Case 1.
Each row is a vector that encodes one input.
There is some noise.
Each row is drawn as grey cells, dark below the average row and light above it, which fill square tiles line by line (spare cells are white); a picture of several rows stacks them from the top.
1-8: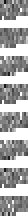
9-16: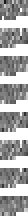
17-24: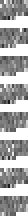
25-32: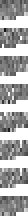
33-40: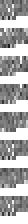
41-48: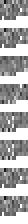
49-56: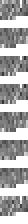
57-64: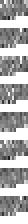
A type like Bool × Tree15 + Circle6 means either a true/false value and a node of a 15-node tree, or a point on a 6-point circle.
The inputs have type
Tree7.
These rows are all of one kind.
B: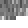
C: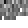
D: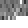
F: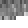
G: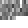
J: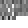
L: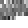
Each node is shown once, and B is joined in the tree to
C and F.
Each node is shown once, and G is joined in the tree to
D.
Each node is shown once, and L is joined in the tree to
J.
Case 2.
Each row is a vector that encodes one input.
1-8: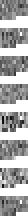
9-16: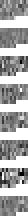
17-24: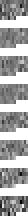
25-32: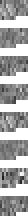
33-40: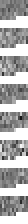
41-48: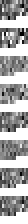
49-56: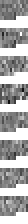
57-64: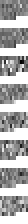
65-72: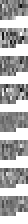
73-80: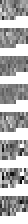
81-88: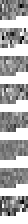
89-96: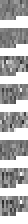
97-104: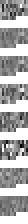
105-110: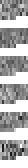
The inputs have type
Tree13.
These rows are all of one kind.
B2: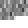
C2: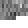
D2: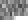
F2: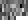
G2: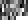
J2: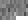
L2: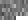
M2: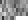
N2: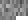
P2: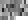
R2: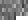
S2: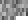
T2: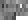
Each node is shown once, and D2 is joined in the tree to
B2 and P2.
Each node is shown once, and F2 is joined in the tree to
G2, J2 and L2.
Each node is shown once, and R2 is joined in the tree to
L2 and T2.
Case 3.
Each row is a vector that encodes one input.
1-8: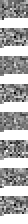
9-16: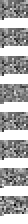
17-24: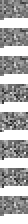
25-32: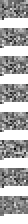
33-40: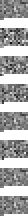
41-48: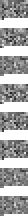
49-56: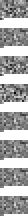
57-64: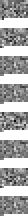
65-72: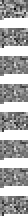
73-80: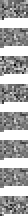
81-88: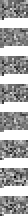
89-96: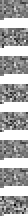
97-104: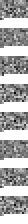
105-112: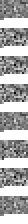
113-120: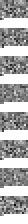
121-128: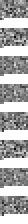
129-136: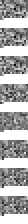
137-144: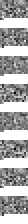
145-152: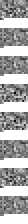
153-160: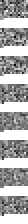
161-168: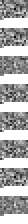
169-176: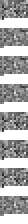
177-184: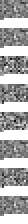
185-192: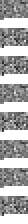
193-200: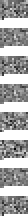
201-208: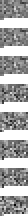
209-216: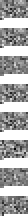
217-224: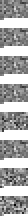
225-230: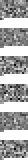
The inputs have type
Circle5.
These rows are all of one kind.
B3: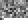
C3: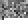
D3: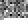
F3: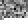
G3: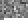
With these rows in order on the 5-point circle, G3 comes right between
B3 and C3.
